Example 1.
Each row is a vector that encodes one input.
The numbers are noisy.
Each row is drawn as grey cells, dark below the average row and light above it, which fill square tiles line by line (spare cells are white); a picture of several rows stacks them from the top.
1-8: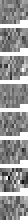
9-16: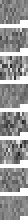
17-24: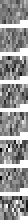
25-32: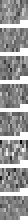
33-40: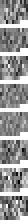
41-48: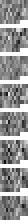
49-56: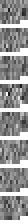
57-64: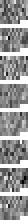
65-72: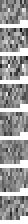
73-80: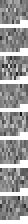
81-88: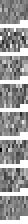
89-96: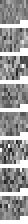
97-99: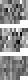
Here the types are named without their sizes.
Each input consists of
a point on a line and three true/false values.
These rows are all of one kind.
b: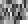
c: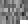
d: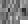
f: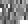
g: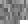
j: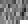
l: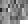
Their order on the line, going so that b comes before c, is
j, b, c, d, l, g, f.
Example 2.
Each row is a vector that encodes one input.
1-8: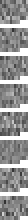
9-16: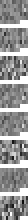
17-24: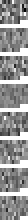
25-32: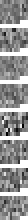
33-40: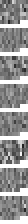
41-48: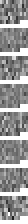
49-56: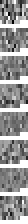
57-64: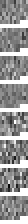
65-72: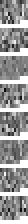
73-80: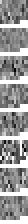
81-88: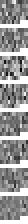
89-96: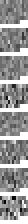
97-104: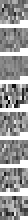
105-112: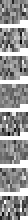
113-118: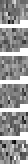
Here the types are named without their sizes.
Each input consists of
a true/false value, together with either a point on a circle, or a fixed value.
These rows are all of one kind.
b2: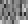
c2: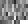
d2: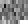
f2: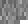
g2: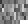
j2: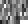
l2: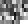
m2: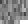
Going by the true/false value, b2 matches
d2 and m2.
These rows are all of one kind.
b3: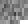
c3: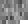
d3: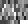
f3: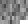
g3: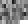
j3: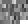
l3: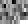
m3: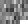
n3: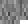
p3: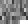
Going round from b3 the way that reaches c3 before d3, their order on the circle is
b3, m3, g3, n3, f3, p3, l3, c3, d3, j3.
